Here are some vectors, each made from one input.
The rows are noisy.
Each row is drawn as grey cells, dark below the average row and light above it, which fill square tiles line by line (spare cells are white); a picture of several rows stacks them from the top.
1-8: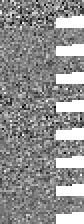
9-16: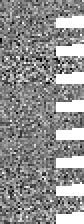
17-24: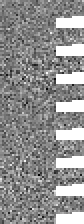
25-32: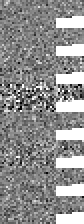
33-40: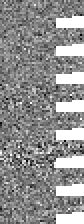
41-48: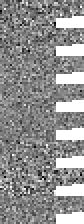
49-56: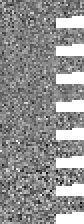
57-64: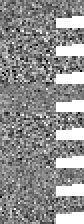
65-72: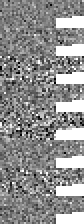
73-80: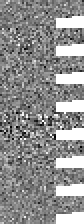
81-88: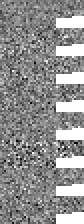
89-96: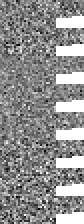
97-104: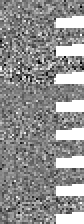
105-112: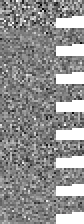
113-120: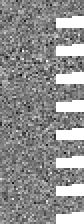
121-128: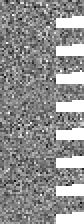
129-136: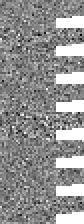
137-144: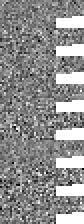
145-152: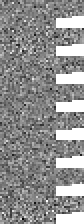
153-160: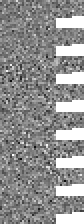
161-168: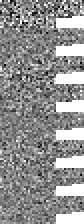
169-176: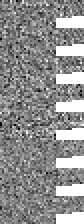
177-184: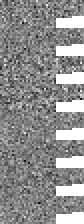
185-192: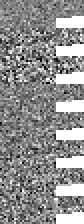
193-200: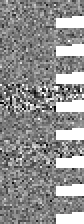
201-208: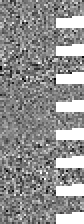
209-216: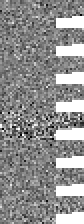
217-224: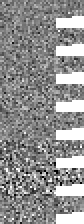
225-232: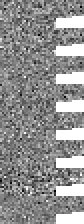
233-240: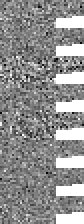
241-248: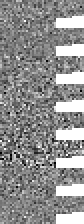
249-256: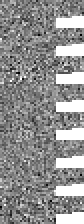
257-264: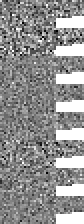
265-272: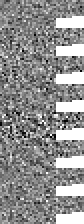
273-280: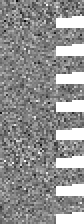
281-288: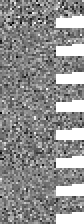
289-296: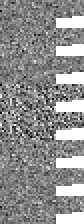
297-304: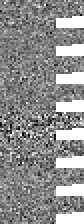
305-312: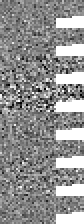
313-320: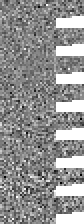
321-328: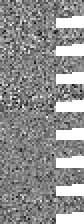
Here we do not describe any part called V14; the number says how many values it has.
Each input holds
one of 9 labels and four true/false values, together with a list of up to two values of V14.
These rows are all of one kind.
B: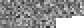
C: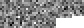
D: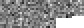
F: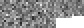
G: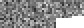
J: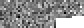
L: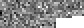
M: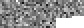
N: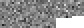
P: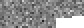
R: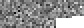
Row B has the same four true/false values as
F, J, M and R.
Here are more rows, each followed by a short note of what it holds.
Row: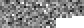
one of 9 labels and four true/false values, together with the empty list
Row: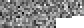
one of 9 labels and four true/false values, together with a list of two items
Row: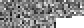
one of 9 labels and four true/false values, together with a list of two items
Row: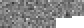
one of 9 labels and four true/false values, together with a list of two items
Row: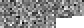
one of 9 labels and four true/false values, together with the empty list
